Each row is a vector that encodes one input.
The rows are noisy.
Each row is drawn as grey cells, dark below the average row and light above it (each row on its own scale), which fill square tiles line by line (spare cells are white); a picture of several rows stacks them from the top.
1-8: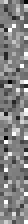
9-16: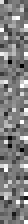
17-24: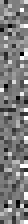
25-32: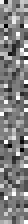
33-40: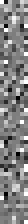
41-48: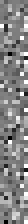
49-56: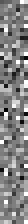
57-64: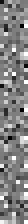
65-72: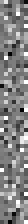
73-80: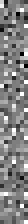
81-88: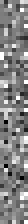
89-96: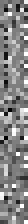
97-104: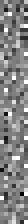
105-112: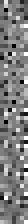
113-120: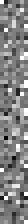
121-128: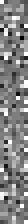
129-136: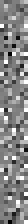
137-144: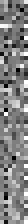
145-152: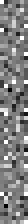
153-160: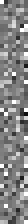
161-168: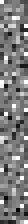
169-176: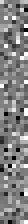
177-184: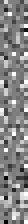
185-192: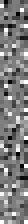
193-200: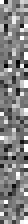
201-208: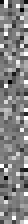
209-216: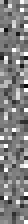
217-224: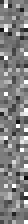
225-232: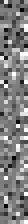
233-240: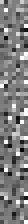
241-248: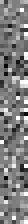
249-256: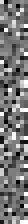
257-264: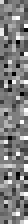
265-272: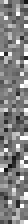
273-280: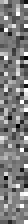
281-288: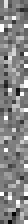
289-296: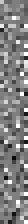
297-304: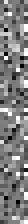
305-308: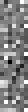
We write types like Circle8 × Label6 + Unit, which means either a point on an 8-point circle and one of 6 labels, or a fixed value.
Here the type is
Circle15 × Label9 + Unit.
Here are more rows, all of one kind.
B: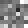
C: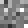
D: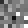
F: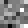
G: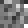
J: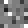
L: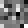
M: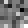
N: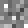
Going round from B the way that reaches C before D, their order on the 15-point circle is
B, N, L, C, F, J, G, D, M.
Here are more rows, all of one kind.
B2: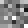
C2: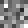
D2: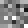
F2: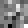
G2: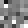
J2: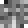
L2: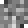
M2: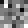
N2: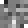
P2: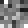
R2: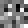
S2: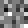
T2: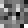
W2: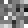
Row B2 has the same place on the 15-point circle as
D2, J2, L2 and T2.
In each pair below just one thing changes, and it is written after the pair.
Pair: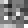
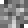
the place on the 15-point circle
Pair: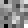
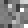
the label
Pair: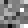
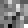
the place on the 15-point circle
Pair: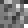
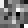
the place on the 15-point circle
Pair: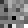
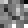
the label
